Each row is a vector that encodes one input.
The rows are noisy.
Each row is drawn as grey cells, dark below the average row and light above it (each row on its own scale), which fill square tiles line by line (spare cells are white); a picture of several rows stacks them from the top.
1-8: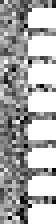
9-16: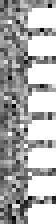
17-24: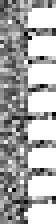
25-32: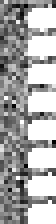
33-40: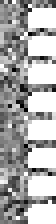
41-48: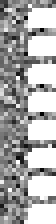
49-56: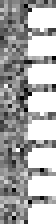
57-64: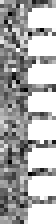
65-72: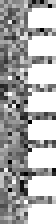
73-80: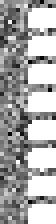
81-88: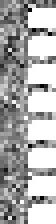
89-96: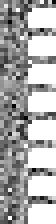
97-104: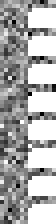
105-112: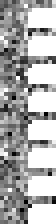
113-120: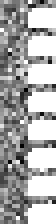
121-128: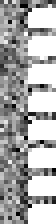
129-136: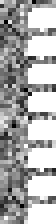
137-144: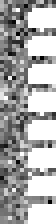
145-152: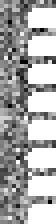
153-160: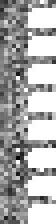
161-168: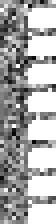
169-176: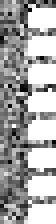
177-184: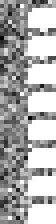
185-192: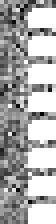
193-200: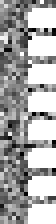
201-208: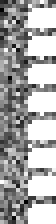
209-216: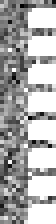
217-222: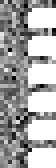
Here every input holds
a list of up to two items, each either a point on a 4-point line, or a point on a 5-point line.
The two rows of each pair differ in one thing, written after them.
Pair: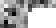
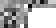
the place on the 5-point line in item 2 of the list
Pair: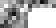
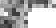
the place on the 4-point line in item 1 of the list
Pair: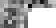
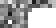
the place on the 4-point line in item 1 of the list
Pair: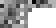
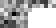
the place on the 4-point line in item 1 of the list
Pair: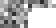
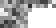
the place on the 5-point line in item 2 of the list
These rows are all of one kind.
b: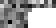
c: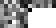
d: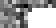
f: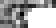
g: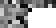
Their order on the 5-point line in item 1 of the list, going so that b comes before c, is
d, f, b, g, c.
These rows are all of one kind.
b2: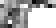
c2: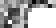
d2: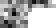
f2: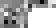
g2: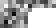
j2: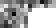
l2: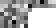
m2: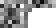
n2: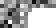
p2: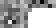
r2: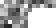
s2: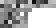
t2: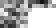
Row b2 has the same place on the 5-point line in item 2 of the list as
d2, j2, s2 and t2.
